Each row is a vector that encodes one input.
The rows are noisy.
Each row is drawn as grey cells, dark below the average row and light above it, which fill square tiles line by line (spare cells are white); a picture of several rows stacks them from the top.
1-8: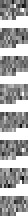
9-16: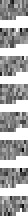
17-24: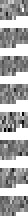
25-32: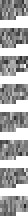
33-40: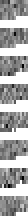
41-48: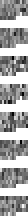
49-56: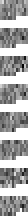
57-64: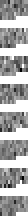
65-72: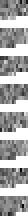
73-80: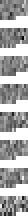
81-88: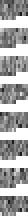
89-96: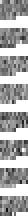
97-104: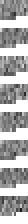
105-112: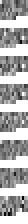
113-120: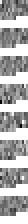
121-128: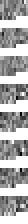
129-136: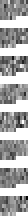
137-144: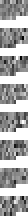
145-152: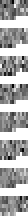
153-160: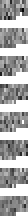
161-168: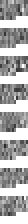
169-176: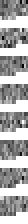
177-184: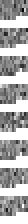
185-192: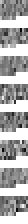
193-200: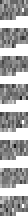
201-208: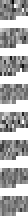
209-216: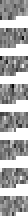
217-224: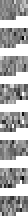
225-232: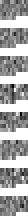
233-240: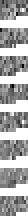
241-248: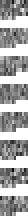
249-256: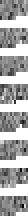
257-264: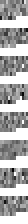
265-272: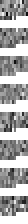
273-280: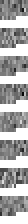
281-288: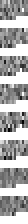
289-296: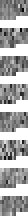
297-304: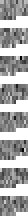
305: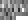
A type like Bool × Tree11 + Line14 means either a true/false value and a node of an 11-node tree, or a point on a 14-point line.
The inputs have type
(Circle9 + Circle11) × Line5.
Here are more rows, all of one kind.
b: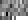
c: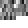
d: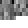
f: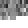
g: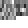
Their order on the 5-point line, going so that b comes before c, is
g, f, d, b, c.
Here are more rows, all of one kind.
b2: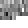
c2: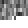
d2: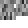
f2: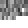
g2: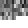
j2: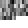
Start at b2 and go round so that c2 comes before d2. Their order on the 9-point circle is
b2, c2, j2, g2, d2, f2.
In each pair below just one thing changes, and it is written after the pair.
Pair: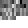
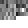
the place on the 9-point circle
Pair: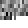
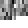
the place on the 9-point circle
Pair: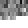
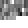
the place on the 9-point circle
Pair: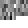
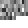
the place on the 9-point circle
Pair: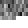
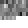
the place on the 9-point circle
